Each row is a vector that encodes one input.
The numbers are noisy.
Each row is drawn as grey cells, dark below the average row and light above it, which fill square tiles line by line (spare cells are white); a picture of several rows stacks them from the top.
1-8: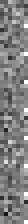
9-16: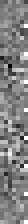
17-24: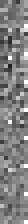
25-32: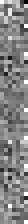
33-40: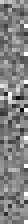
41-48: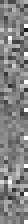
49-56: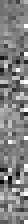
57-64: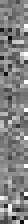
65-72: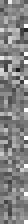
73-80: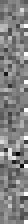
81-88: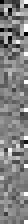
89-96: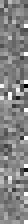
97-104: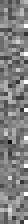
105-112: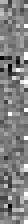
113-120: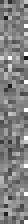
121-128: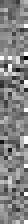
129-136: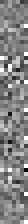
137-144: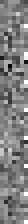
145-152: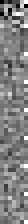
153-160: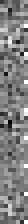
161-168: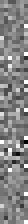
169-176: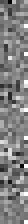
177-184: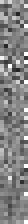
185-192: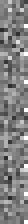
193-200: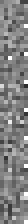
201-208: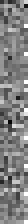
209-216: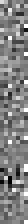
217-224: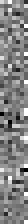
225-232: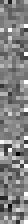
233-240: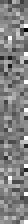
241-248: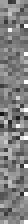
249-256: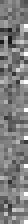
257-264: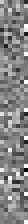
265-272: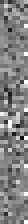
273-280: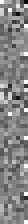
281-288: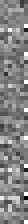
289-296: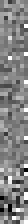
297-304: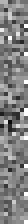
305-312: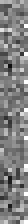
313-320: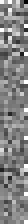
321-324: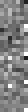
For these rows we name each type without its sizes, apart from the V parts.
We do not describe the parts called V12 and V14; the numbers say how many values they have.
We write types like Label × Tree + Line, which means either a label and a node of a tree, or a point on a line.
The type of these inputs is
List(Line) × V12 × V14.
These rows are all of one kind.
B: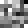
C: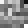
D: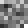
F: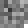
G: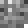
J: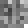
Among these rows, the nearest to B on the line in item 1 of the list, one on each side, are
F and G.
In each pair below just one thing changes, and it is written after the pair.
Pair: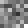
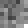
the value of V14
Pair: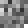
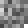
the value of V12
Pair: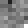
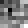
the value of V14
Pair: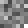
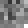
the place on the line in item 2 of the list
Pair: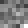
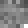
the place on the line in item 2 of the list
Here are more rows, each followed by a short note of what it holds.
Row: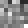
a value of V12 and a value of V14, together with a list of two items
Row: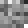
a value of V12 and a value of V14, together with a list of one item
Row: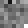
a value of V12 and a value of V14, together with a list of two items
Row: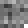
a value of V12 and a value of V14, together with a list of one item
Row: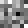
a value of V12 and a value of V14, together with a list of one item
